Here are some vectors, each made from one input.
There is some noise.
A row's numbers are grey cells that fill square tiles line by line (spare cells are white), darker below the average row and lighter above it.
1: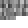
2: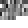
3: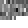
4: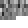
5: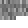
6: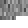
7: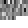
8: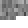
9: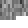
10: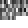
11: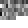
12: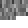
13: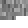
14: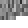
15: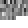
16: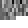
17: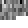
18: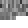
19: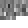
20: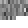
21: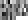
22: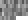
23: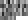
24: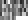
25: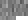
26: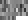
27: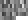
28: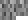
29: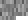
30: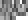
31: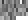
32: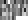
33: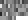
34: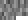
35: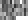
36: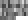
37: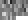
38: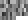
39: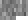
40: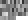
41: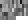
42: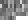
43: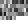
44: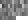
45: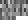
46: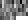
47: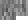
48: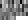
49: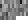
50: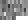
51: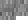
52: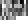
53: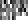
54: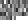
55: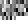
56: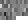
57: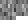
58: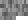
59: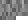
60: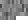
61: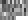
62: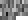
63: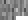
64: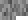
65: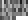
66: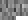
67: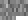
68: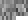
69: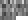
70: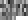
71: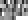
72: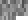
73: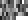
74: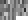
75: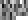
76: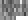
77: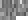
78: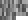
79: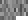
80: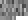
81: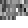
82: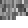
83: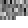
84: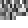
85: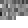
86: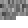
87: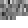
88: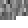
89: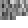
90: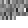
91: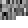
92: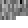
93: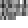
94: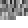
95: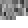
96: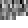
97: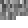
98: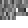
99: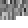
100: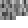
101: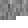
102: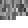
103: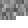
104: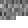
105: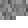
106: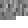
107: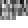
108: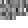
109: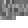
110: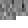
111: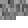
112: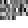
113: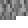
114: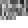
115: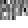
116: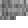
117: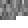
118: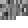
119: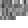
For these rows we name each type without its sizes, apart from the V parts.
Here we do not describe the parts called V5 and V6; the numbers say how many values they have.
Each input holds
a point on a line, together with either three true/false values and a value of V5, or a value of V6.
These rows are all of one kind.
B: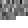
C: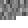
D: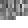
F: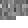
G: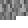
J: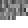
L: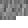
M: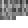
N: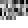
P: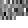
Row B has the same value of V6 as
D and J.
